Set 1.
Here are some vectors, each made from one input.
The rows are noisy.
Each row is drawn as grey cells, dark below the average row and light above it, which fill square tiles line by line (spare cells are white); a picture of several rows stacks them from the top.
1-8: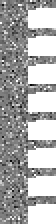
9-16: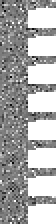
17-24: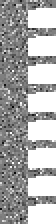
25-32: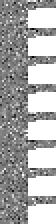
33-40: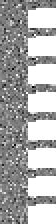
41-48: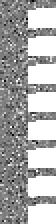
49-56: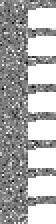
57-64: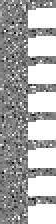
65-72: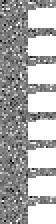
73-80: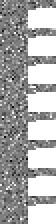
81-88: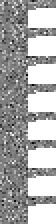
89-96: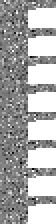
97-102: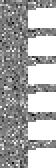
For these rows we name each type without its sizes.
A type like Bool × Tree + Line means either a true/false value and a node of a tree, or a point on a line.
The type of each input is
Bool × (Circle + Unit).
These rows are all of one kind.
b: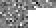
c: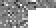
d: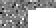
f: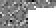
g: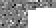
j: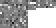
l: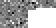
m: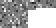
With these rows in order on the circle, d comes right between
g and j.
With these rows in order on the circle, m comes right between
f and l.
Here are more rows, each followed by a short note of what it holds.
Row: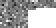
a point on a circle and a true/false value
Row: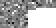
a point on a circle and a true/false value
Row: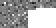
a point on a circle and a true/false value
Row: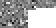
a point on a circle and a true/false value
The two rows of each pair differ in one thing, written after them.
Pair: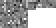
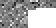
the place on the circle
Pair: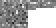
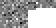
the true/false value
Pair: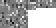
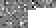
the place on the circle
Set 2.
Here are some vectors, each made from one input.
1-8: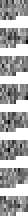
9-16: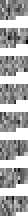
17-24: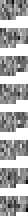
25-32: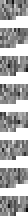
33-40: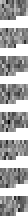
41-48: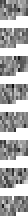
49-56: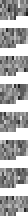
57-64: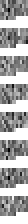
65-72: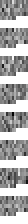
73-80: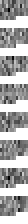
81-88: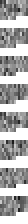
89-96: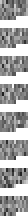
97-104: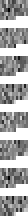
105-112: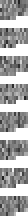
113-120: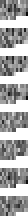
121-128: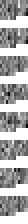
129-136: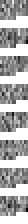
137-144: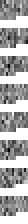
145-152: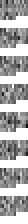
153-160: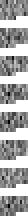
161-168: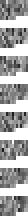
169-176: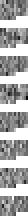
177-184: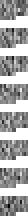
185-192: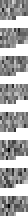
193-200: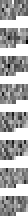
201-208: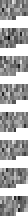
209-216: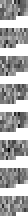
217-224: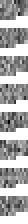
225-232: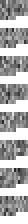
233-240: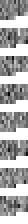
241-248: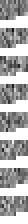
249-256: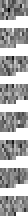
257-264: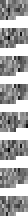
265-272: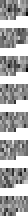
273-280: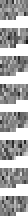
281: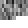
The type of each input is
Bool × Line10.
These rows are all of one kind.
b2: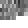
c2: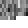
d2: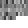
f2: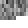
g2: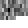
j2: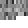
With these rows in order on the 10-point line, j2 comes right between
d2 and f2.
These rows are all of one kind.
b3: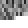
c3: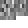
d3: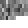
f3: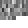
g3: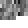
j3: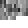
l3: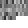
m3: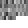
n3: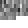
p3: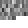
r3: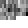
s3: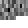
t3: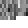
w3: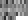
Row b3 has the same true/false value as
d3, g3 and s3.
